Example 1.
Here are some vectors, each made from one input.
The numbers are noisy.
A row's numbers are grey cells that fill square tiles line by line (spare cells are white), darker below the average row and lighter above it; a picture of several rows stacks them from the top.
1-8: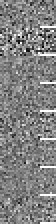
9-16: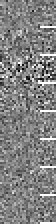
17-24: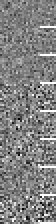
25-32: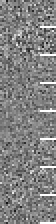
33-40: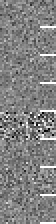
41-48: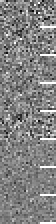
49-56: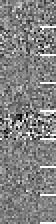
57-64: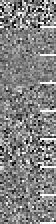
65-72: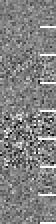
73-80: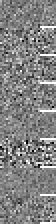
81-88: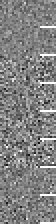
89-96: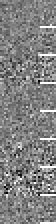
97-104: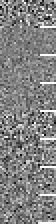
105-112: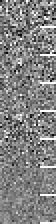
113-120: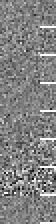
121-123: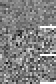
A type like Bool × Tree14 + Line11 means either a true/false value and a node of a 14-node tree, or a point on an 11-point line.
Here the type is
Bool × Bool × Bool × Bool + Unit.
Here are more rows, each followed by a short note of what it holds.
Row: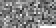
four true/false values
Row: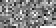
a fixed value
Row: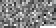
a fixed value
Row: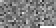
four true/false values
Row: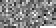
a fixed value
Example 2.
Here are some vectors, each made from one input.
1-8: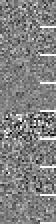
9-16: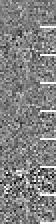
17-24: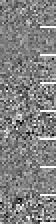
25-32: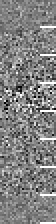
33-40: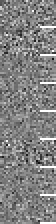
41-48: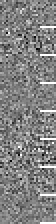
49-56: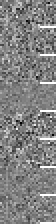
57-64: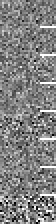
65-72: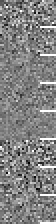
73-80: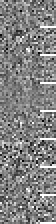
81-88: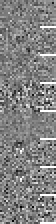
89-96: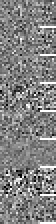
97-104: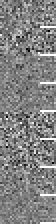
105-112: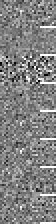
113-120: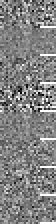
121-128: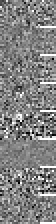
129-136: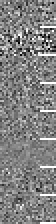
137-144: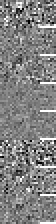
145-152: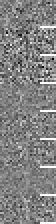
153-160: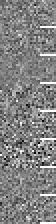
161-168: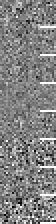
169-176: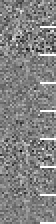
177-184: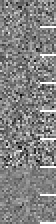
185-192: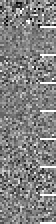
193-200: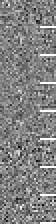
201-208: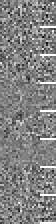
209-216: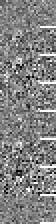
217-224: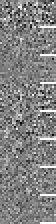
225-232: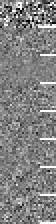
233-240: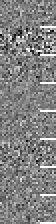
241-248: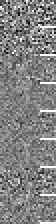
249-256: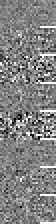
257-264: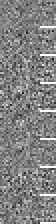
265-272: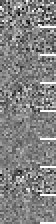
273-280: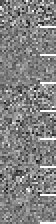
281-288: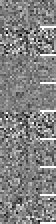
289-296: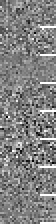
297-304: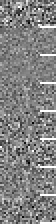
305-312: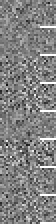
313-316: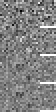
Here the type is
Line8.
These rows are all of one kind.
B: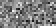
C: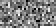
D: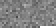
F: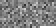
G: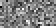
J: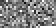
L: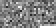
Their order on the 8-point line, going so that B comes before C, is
F, G, L, D, J, B, C.
